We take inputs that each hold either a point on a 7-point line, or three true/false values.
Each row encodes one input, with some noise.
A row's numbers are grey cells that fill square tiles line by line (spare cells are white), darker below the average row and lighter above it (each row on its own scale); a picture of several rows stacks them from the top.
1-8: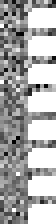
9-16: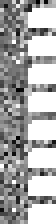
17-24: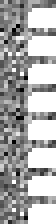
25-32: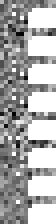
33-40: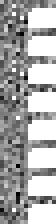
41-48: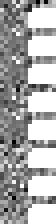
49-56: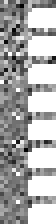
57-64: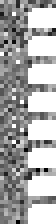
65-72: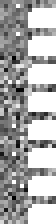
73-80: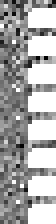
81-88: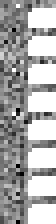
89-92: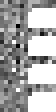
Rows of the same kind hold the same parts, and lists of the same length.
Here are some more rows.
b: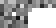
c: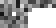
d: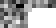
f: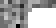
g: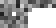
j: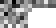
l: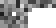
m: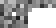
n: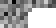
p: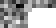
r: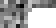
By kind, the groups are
b, c, g, l, m
d, f, j, n, p, r

